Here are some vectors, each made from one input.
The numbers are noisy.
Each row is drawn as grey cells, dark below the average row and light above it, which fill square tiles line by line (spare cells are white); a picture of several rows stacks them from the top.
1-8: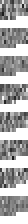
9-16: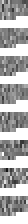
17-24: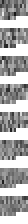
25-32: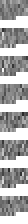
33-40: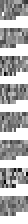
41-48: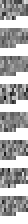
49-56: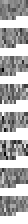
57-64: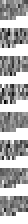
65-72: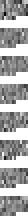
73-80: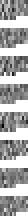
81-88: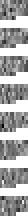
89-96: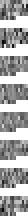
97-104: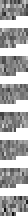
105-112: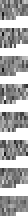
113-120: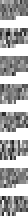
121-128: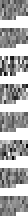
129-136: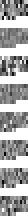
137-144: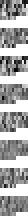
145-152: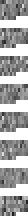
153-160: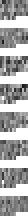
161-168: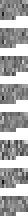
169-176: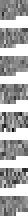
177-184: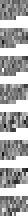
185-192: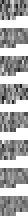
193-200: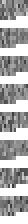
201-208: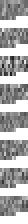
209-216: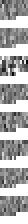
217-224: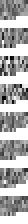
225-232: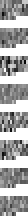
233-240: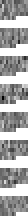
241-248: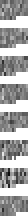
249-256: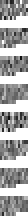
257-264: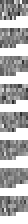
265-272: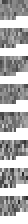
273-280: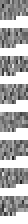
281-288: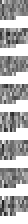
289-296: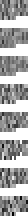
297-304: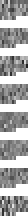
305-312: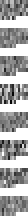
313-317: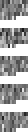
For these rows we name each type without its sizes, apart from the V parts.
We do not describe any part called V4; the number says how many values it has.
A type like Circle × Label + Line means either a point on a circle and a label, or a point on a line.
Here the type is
(Circle + Label) × (Line + V4) + Tree.
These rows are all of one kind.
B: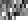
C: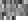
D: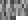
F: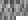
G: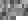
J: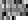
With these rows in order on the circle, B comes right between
D and F.
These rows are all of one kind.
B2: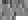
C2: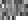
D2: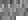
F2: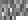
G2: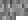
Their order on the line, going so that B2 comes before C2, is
B2, G2, D2, F2, C2.
